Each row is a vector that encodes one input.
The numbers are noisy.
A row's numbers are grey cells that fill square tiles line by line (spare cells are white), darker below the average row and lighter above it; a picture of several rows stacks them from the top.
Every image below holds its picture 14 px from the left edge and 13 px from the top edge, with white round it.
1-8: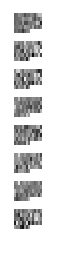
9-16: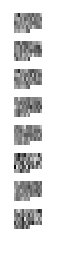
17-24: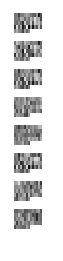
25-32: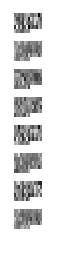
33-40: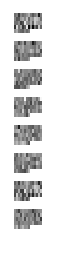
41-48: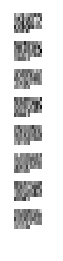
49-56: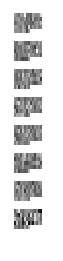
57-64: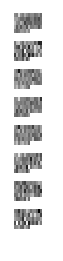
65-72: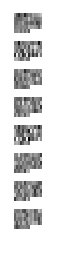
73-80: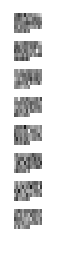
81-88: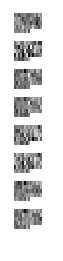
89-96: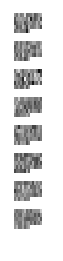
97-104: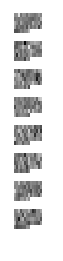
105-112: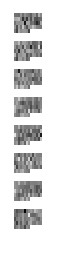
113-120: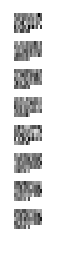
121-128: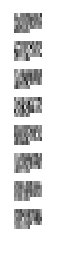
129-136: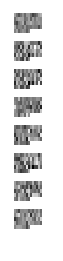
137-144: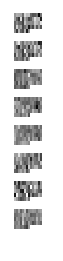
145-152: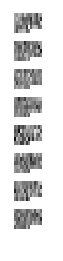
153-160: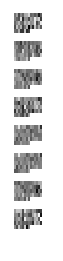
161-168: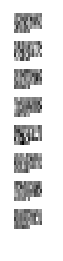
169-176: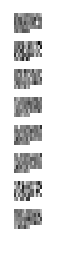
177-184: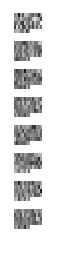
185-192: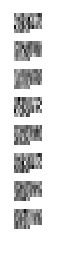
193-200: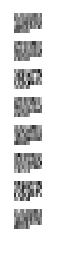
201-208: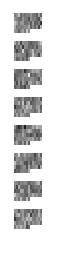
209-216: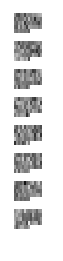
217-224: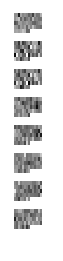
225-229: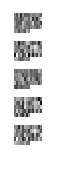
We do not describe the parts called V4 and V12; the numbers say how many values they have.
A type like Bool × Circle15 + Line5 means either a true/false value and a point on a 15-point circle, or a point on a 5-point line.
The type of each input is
Bool × (Line9 + V4) × V12.
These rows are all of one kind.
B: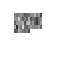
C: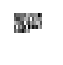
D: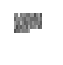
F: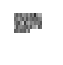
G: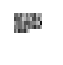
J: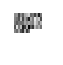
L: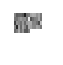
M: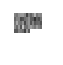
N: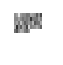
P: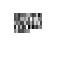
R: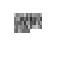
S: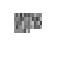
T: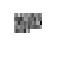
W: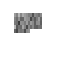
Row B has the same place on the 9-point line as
L, N and S.
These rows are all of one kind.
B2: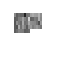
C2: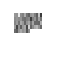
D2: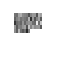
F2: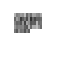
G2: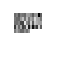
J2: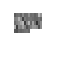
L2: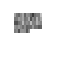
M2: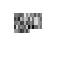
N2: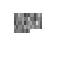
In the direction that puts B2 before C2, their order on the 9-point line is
F2, D2, G2, B2, C2, N2, M2, J2, L2.
